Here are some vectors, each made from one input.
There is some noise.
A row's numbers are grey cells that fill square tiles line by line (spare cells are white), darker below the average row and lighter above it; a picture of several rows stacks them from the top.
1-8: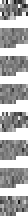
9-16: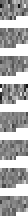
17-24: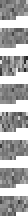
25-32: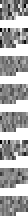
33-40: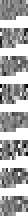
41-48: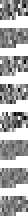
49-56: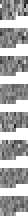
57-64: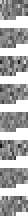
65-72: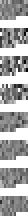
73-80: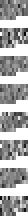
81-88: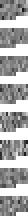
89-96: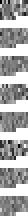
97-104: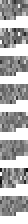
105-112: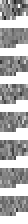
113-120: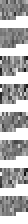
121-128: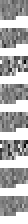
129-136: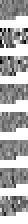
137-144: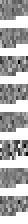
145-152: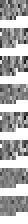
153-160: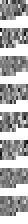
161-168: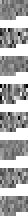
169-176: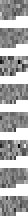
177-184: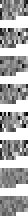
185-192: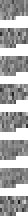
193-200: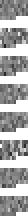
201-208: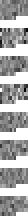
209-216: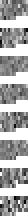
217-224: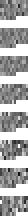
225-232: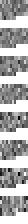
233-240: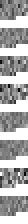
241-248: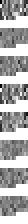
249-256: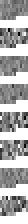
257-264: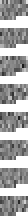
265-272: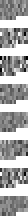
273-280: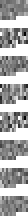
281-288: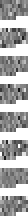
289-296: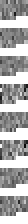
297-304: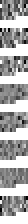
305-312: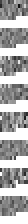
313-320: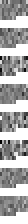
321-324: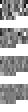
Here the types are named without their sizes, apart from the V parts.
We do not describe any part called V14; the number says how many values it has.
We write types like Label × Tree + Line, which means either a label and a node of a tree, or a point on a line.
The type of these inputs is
Bool × List(V14) + Line.
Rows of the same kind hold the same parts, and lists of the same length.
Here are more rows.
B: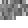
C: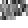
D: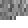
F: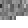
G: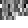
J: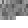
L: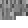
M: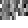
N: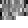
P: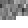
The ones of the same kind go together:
B, D, F, J, L
C
G, M, N
P

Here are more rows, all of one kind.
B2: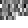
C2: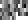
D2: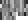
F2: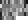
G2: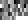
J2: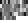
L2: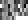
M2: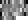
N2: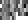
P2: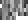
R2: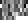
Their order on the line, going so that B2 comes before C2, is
B2, R2, L2, G2, M2, F2, D2, P2, J2, C2, N2.
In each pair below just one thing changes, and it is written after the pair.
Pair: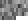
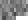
the value of V14 in item 1 of the list
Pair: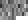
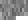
the value of V14 in item 2 of the list
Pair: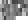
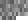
the true/false value
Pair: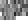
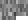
the true/false value
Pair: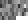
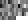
the value of V14 in item 2 of the list
